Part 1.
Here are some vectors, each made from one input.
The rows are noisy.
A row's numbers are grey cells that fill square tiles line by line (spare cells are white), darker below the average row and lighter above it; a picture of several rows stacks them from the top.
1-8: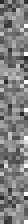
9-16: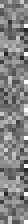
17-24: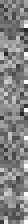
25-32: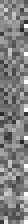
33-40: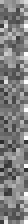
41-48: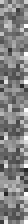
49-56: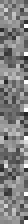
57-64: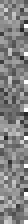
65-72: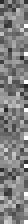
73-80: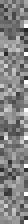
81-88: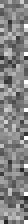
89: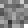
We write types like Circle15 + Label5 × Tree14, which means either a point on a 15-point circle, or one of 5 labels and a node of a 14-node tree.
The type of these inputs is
Bool × Bool × Bool.
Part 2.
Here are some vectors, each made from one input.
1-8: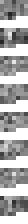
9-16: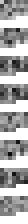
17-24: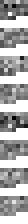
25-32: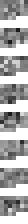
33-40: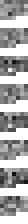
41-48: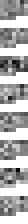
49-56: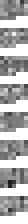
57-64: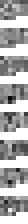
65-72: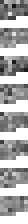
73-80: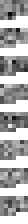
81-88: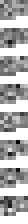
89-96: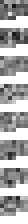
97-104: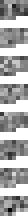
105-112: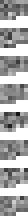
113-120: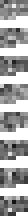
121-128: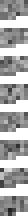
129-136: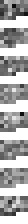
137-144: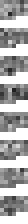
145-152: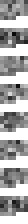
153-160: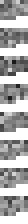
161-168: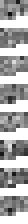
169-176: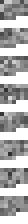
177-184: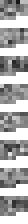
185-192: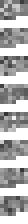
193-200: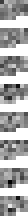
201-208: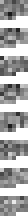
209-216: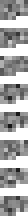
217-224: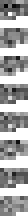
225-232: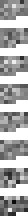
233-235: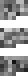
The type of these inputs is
Line13.
